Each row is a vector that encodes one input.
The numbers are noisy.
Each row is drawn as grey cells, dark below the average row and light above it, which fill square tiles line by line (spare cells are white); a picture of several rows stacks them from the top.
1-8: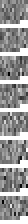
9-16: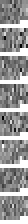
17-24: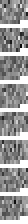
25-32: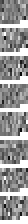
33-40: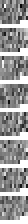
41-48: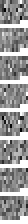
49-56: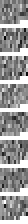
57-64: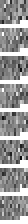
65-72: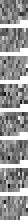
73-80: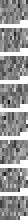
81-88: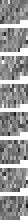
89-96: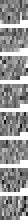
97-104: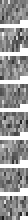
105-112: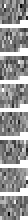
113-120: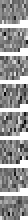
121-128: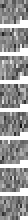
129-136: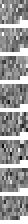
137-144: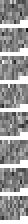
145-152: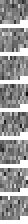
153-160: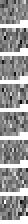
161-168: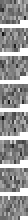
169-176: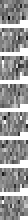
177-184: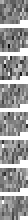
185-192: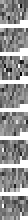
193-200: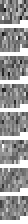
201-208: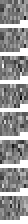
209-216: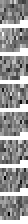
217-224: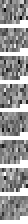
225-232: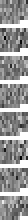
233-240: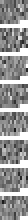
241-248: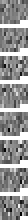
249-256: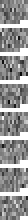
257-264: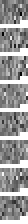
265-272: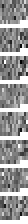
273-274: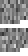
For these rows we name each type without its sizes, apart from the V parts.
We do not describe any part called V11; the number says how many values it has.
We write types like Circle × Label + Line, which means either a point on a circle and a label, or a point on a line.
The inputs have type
List(Circle) × V11.
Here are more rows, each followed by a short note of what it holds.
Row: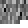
a value of V11, together with the empty list
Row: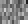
a value of V11, together with a list of one item
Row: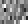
a value of V11, together with the empty list
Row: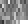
a value of V11, together with a list of two items
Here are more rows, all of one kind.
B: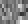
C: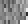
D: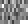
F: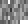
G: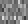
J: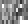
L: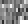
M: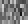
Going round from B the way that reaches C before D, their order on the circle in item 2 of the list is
B, M, J, G, L, C, D, F.
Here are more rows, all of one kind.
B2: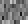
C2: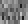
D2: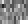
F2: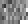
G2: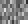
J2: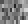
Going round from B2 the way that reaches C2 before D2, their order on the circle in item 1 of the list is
B2, C2, G2, J2, F2, D2.
